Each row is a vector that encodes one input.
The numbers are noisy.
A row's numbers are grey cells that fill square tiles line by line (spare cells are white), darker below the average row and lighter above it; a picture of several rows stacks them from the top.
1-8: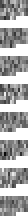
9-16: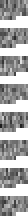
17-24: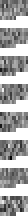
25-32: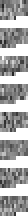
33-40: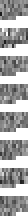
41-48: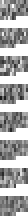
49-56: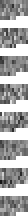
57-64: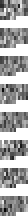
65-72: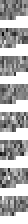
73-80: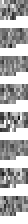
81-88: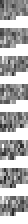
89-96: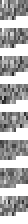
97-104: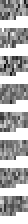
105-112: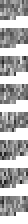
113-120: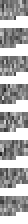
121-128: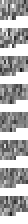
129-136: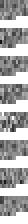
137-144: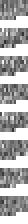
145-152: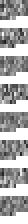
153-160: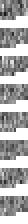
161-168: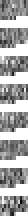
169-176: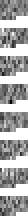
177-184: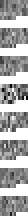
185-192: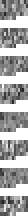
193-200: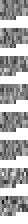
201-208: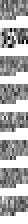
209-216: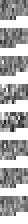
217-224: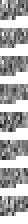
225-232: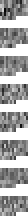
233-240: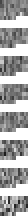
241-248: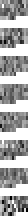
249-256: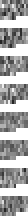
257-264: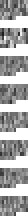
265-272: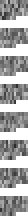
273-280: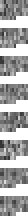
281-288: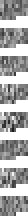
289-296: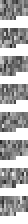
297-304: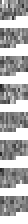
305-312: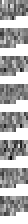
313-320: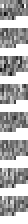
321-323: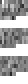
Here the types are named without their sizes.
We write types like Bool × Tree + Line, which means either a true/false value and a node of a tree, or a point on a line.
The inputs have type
List(Line).
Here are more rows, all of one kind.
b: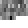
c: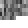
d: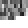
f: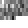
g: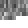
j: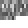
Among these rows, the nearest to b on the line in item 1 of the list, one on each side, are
c and g.
